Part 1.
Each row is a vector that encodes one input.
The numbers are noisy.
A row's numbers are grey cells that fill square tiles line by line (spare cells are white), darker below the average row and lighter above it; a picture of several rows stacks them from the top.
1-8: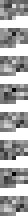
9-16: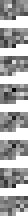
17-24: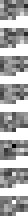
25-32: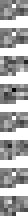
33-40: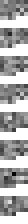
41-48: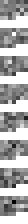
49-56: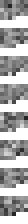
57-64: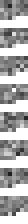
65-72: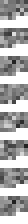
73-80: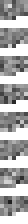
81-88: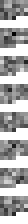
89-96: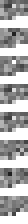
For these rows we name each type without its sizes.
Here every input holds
a point on a circle and a true/false value.
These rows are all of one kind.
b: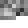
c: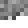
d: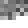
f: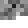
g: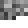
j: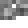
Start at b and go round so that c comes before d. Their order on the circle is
b, c, g, f, d, j.
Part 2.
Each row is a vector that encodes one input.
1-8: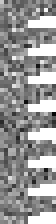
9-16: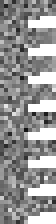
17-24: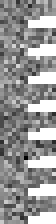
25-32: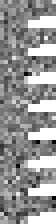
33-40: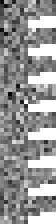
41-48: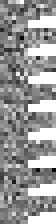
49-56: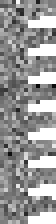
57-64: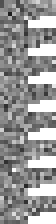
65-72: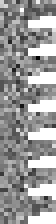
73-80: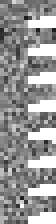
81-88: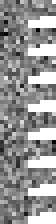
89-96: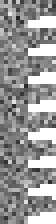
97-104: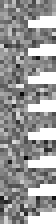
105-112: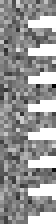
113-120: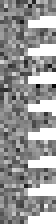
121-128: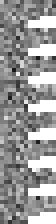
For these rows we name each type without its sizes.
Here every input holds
two labels.
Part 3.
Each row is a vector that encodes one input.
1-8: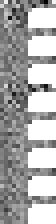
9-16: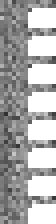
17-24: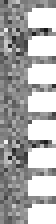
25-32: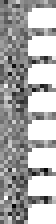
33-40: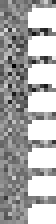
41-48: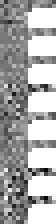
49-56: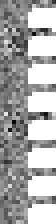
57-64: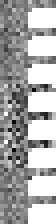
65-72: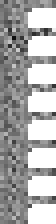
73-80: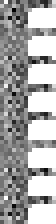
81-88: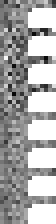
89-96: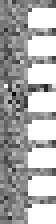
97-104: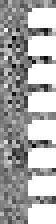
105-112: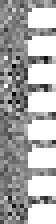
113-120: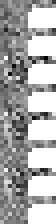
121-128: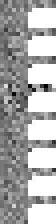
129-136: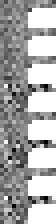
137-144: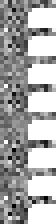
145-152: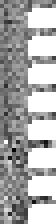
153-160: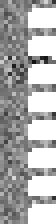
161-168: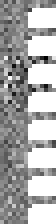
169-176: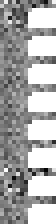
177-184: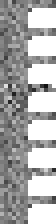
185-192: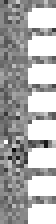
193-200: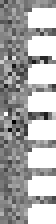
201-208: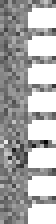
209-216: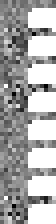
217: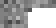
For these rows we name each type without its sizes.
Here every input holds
a node of a tree and a true/false value.
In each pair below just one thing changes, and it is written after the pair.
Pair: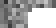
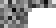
the true/false value
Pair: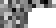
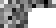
the node of the tree
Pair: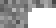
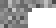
the node of the tree
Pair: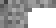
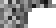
the true/false value
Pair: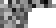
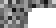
the node of the tree
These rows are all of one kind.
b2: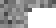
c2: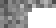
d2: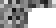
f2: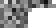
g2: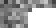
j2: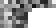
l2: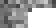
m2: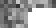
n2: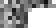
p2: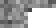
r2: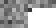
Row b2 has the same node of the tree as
p2 and r2.
